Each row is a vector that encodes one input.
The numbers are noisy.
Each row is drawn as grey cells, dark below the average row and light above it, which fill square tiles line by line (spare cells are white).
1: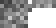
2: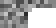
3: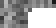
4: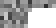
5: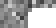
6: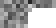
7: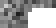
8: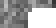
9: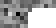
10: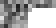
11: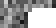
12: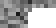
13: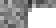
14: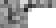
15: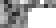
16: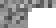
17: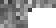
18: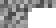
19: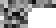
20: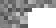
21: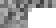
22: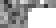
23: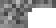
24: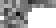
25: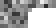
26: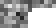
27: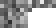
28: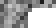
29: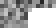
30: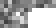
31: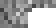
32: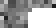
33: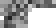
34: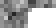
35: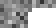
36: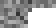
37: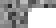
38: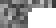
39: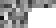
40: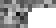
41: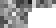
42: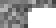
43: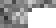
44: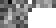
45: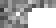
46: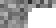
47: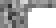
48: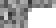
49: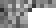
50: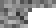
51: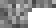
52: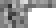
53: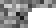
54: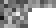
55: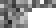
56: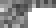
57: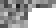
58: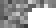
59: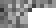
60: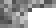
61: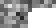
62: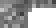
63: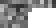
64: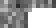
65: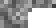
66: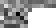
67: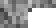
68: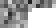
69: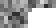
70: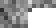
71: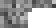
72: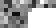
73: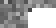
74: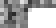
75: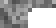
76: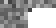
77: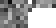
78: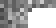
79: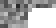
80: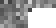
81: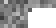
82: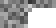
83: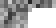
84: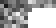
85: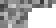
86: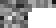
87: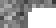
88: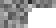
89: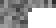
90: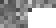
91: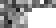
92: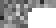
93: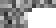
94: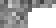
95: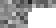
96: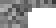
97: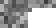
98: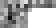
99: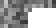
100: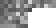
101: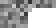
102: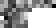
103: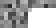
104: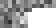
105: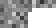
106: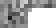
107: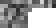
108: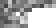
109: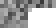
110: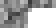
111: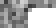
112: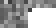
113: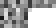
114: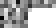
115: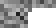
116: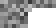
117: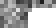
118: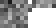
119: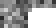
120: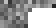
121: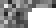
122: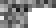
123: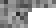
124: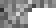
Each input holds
a point on a 6-point line, together with either a fixed value, or four true/false values.
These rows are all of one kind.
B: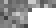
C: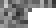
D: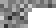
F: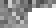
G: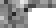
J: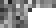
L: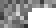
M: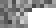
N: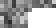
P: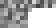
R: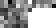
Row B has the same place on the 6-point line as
J, L and R.
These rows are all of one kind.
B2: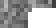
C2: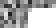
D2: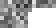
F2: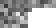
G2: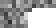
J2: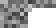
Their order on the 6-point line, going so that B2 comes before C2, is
G2, F2, B2, D2, J2, C2.
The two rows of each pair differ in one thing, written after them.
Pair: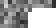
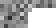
the place on the 6-point line
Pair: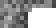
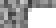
the place on the 6-point line
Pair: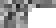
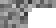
one of the four true/false values
